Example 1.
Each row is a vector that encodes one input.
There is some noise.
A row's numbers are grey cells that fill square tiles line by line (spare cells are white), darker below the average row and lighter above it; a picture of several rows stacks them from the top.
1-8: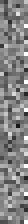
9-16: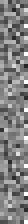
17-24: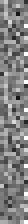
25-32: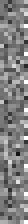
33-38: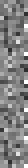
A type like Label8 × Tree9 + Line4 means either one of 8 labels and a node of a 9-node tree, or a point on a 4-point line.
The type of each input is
Bool × Bool × Bool.
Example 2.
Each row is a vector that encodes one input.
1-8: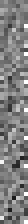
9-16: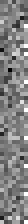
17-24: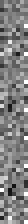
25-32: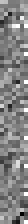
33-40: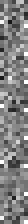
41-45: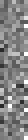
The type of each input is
Label5.
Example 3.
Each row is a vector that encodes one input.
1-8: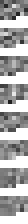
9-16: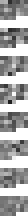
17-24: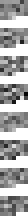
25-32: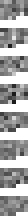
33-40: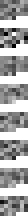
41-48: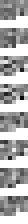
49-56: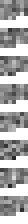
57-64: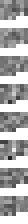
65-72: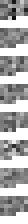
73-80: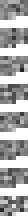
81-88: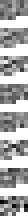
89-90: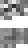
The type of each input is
Line17.
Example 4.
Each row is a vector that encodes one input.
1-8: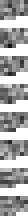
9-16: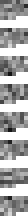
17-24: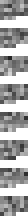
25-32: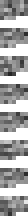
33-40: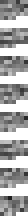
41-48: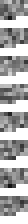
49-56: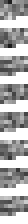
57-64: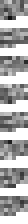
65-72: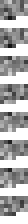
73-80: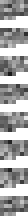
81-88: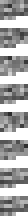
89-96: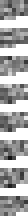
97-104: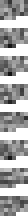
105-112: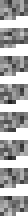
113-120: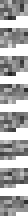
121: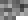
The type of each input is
Circle17.
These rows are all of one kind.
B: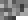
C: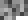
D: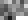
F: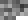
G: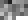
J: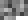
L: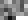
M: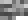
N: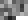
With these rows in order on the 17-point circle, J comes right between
C and M.
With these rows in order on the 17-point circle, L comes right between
D and N.
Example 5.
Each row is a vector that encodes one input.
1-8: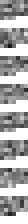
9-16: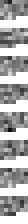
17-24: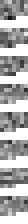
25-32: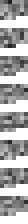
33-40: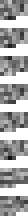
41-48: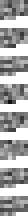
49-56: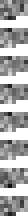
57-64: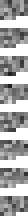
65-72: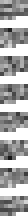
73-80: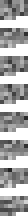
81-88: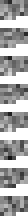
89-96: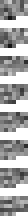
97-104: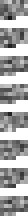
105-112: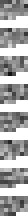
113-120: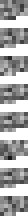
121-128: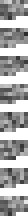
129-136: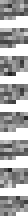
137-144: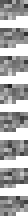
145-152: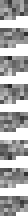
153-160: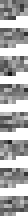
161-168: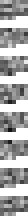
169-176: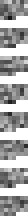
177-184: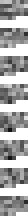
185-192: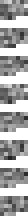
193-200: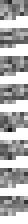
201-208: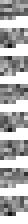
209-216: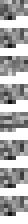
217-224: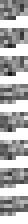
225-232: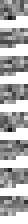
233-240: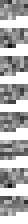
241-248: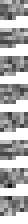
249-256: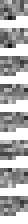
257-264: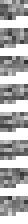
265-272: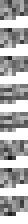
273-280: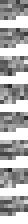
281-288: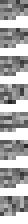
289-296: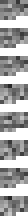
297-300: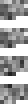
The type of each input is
Circle17.
